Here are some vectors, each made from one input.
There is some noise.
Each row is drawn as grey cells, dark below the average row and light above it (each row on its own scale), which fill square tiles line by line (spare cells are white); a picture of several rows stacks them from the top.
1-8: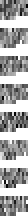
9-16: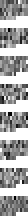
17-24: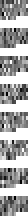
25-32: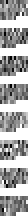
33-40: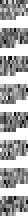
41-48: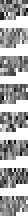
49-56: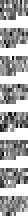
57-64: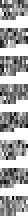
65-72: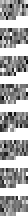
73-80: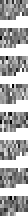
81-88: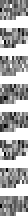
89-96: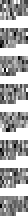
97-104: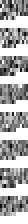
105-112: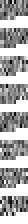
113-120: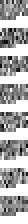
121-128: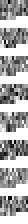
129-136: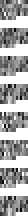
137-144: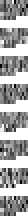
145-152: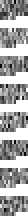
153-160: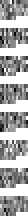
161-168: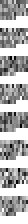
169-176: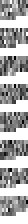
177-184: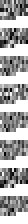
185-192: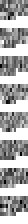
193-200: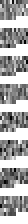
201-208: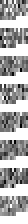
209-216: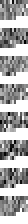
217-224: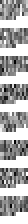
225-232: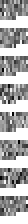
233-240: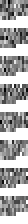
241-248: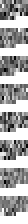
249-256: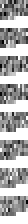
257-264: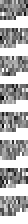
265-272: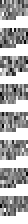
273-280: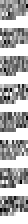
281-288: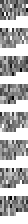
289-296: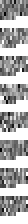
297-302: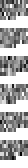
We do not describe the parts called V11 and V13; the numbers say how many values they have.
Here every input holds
a point on an 8-point line, together with either a point on a 7-point line and a value of V11, or a value of V13.
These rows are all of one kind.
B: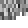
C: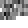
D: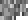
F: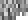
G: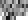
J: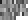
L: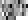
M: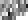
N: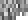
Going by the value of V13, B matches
F, M and N.
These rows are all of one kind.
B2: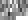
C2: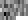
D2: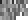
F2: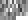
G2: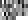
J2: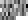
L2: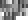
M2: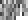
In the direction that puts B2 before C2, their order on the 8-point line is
M2, D2, F2, B2, L2, G2, J2, C2.
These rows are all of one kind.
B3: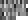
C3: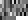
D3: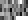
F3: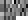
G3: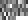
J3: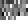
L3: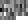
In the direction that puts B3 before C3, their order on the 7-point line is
L3, F3, B3, C3, D3, J3, G3.
